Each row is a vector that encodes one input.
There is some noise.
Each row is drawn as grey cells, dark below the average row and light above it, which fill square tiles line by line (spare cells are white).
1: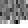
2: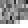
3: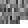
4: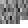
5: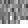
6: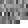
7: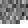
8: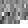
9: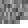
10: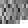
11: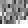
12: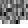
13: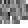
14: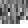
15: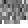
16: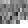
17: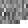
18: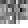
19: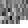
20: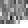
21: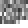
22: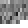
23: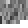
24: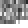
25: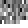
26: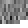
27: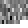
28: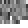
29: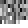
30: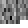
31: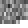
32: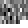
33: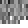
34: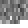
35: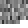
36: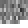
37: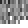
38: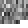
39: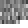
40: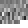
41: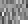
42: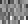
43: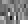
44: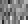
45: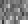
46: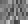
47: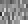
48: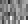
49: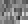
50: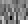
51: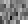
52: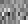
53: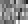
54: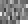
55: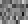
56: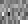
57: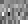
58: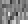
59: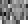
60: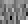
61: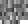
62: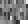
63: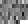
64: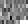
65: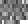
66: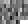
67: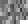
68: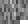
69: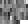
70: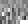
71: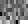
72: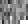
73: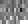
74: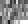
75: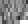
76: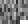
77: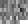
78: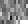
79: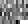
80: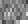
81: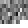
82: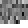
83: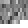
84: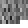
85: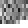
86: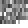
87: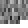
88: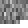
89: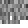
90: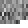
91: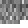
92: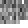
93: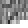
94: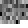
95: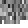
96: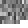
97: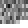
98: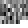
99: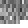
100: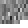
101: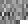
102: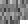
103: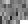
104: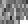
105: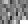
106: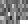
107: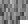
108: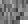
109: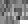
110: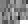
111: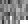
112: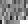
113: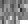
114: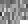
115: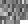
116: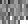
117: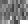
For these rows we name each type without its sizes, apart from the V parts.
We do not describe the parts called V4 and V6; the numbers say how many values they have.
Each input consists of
a true/false value and a value of V6, together with either a point on a line, or a value of V4.
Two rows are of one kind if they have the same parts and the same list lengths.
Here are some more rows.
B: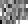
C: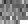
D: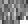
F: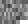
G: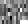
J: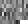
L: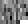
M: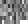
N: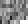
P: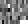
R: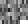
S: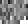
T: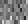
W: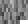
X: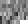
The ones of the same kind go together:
B, D, F, G, L, N, P, R, W, X
C, J, M, S, T

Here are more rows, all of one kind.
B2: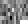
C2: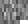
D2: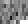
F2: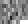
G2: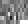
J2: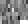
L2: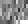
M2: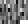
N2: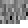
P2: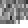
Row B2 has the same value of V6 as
D2, F2, J2 and N2.
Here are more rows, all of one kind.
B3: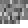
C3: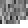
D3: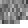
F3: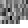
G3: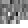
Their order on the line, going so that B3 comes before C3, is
D3, B3, F3, C3, G3.
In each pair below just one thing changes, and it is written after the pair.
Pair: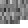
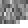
the place on the line
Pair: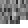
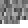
the value of V6
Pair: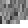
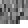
the place on the line
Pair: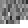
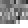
the place on the line
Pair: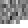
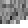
the true/false value
